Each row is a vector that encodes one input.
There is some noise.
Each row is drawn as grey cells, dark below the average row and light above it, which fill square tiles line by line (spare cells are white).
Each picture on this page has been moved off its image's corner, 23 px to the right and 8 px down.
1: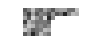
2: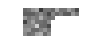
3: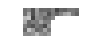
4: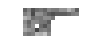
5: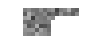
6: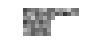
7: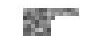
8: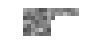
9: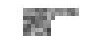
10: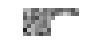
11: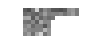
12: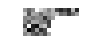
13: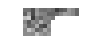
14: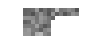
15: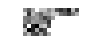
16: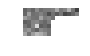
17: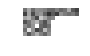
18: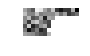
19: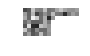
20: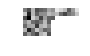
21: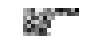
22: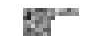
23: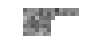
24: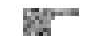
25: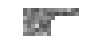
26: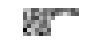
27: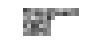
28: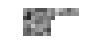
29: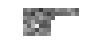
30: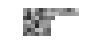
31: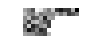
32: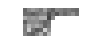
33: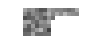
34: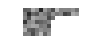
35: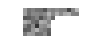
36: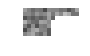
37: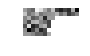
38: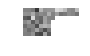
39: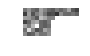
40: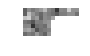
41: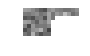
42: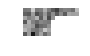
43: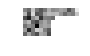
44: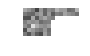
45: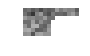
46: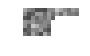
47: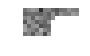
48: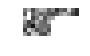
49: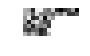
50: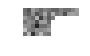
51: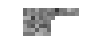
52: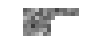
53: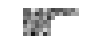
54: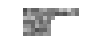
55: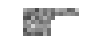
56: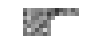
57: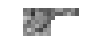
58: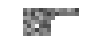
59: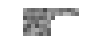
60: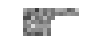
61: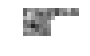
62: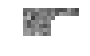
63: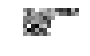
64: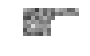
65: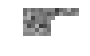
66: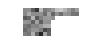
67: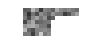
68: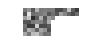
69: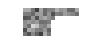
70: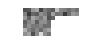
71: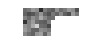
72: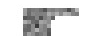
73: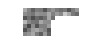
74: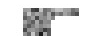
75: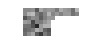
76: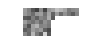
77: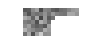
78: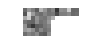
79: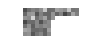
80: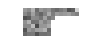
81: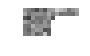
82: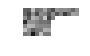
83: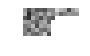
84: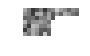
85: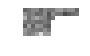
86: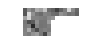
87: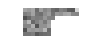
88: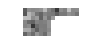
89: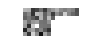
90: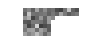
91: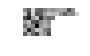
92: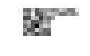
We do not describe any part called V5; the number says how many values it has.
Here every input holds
a list of up to two items, each a true/false value and a value of V5.
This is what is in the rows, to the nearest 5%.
All of them are lists of up to two items, each a true/false value and a value of V5: about 10% are empty, 40% hold one and 50% two.
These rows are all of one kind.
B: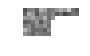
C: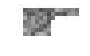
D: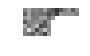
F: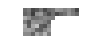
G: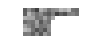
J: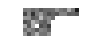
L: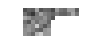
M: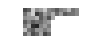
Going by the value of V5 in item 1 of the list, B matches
G and M.
